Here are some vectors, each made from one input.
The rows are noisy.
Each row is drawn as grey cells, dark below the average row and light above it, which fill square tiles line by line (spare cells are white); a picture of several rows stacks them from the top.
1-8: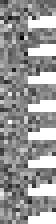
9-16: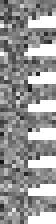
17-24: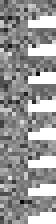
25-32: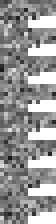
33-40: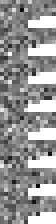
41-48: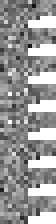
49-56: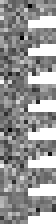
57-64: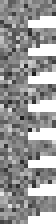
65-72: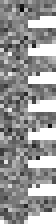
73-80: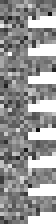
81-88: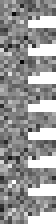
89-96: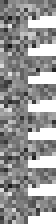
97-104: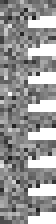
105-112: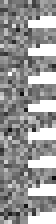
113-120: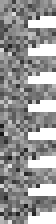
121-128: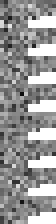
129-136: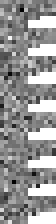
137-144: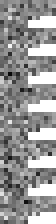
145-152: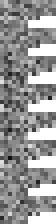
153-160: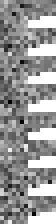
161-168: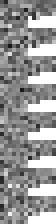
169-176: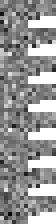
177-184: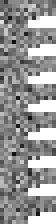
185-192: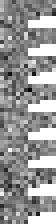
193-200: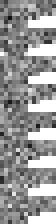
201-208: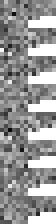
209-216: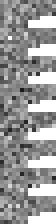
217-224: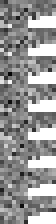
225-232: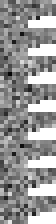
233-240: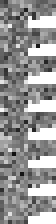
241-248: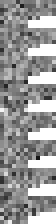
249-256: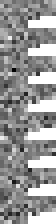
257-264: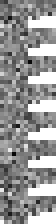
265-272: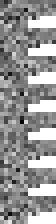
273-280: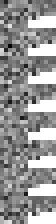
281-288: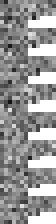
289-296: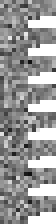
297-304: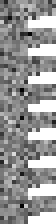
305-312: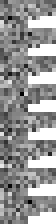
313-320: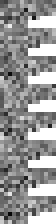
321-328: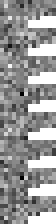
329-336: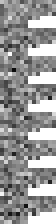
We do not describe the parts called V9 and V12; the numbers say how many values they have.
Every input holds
either one of 11 labels, a true/false value, a value of V9 and a value of V12, or a list of up to two points on a 7-point line.
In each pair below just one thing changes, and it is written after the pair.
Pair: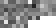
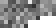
the value of V9
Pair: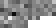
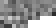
the value of V12
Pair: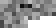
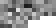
the value of V12
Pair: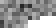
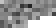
the label
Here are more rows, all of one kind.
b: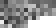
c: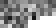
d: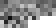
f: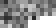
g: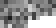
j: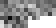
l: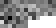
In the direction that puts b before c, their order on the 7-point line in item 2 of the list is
d, g, j, b, c, f, l.
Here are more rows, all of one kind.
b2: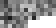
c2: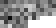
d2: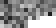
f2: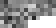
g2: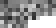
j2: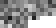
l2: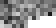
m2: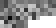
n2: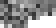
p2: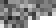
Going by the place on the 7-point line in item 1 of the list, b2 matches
c2, f2, g2 and j2.
